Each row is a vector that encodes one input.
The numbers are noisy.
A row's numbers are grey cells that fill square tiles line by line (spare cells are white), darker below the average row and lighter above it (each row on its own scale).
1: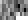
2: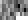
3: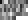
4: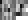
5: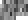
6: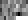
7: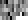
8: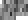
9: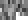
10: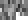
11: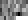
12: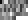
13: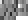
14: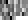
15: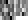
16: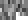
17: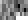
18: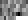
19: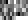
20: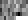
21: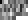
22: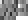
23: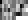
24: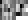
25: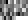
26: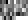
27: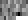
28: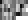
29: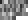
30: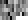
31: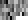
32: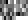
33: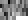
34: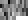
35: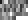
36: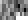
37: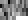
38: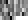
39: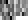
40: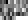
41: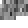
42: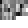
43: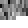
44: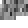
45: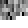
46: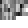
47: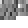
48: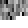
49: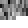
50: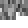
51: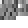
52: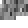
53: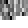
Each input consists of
either a point on a 5-point line, or a point on a 6-point line.
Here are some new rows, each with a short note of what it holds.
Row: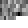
a point on a 6-point line
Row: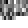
a point on a 6-point line
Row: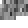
a point on a 5-point line
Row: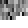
a point on a 6-point line
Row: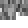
a point on a 5-point line
